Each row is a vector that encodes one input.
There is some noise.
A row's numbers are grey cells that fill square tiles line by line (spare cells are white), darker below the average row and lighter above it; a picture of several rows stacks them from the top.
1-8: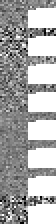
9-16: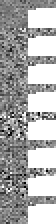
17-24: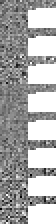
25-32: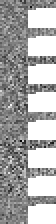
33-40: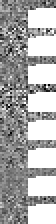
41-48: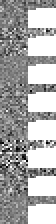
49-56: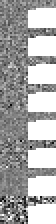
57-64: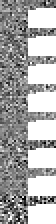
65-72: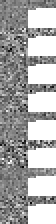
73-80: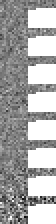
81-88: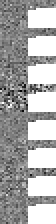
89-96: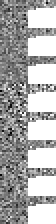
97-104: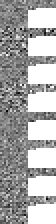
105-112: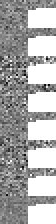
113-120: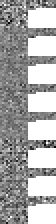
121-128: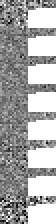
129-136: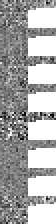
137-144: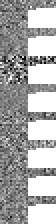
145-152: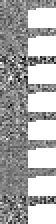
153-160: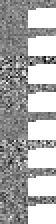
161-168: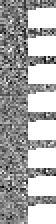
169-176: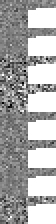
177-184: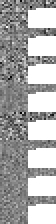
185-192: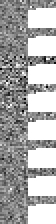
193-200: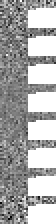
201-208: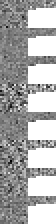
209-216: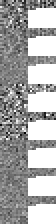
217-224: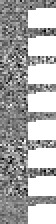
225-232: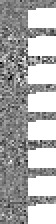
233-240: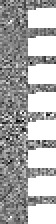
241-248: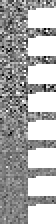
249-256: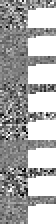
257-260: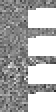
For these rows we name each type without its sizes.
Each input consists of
a list of points on a circle.
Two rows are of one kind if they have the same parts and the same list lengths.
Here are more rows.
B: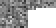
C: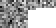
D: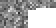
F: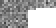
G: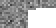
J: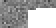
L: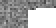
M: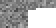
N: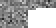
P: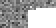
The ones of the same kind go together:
B, C, F, G
D
J, L, M, N, P

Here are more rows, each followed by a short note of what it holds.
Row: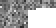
the empty list
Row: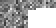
the empty list
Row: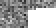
a list of one item
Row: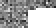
a list of two items
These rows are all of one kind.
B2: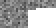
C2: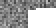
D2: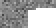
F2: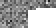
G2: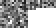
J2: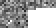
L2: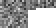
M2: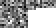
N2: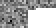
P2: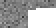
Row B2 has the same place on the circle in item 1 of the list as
C2, F2 and N2.
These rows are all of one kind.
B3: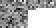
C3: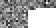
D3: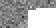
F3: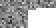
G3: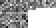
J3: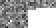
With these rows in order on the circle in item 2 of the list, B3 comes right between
G3 and J3.
